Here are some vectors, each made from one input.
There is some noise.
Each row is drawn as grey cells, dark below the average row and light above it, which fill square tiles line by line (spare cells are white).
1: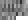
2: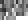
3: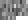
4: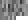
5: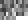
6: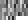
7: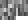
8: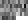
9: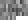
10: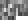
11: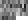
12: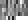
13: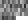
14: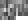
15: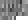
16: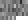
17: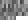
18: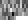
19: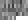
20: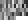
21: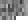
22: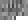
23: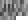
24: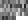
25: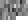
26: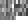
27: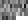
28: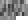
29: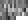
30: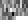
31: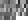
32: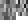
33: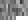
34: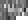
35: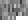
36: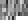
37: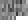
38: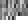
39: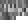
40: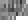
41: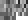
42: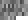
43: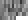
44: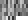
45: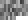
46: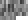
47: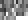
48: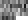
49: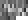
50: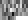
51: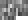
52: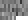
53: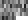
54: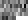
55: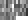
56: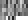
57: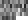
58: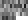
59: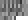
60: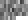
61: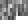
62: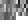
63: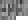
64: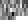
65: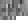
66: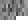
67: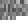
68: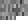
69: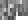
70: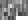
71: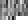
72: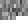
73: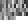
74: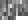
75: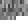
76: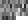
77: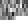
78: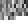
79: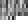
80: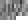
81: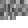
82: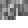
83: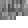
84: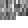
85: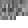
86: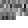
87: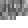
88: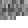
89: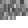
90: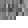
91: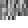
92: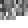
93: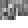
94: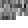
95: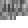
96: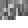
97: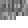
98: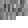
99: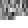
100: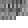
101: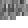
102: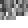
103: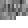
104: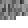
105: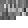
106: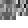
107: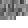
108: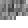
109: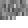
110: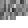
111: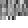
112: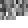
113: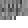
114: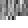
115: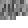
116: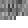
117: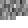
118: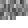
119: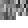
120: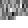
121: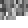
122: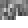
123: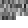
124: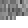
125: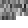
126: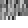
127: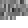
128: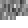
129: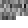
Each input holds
either a point on a 6-point circle and a true/false value, or a point on an 8-point circle, or a fixed value.
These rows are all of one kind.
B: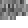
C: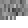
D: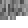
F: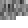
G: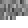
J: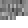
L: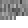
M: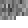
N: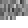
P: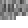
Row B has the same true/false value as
D, F, M and P.
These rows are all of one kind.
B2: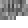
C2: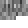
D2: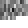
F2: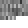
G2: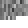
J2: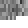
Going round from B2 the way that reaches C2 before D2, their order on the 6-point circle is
B2, C2, D2, G2, J2, F2.
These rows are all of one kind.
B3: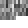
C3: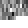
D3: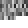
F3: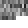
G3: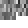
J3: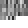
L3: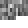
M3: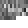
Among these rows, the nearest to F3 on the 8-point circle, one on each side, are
G3 and M3.
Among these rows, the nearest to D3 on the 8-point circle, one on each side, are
C3 and J3.
